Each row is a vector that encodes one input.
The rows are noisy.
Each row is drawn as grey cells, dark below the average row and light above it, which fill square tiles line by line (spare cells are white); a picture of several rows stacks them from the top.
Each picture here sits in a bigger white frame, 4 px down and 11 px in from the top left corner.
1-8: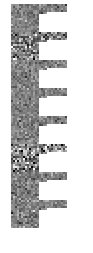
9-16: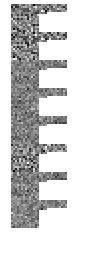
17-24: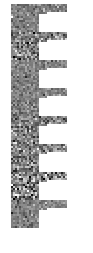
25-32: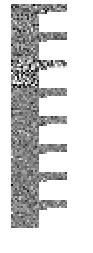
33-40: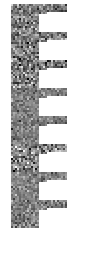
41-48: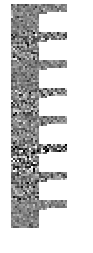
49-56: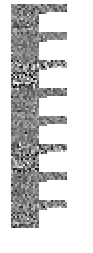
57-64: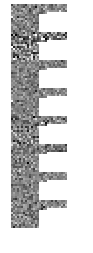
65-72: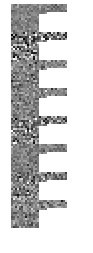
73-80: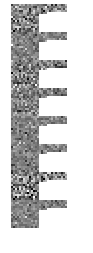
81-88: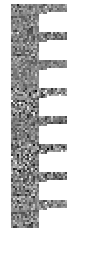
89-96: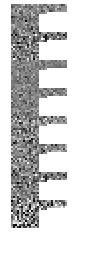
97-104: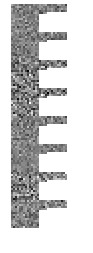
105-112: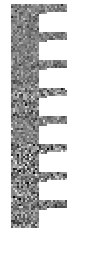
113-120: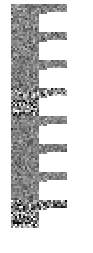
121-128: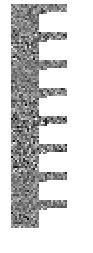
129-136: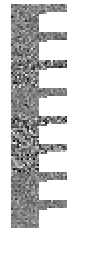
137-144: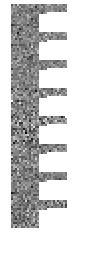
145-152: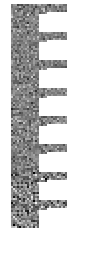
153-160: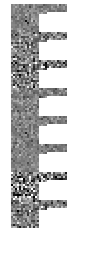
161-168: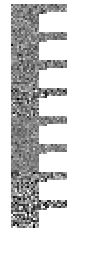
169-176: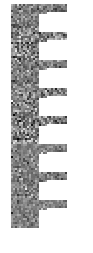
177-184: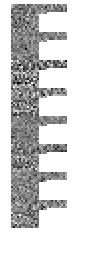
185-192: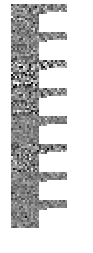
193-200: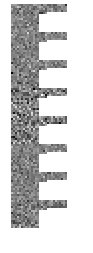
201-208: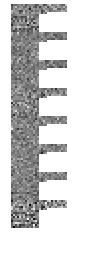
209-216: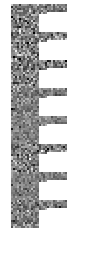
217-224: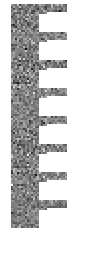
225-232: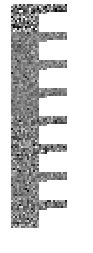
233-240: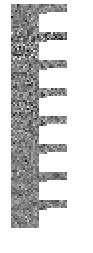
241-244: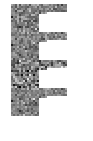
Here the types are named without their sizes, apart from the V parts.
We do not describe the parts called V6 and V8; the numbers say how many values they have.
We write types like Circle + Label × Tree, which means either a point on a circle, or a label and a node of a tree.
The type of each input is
Bool × Tree × Tree × V8 + V6.
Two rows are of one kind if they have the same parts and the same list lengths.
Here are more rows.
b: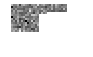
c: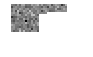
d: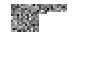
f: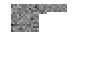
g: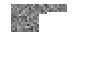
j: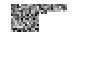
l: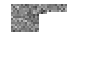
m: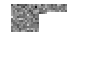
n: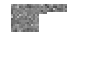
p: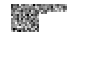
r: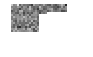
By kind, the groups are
b, c, f, g, l, m, n, r
d, j, p

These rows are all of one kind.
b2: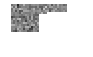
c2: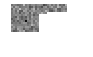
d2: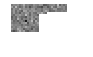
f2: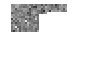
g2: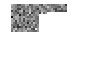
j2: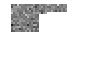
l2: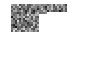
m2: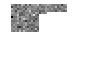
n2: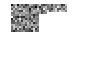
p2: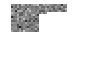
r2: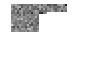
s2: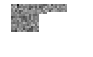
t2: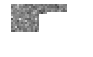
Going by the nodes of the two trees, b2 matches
g2 and s2.
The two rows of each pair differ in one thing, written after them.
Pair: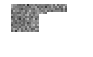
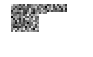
the node of one of the two trees
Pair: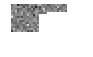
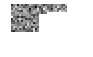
the node of one of the two trees
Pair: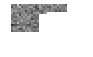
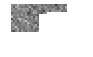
the node of one of the two trees
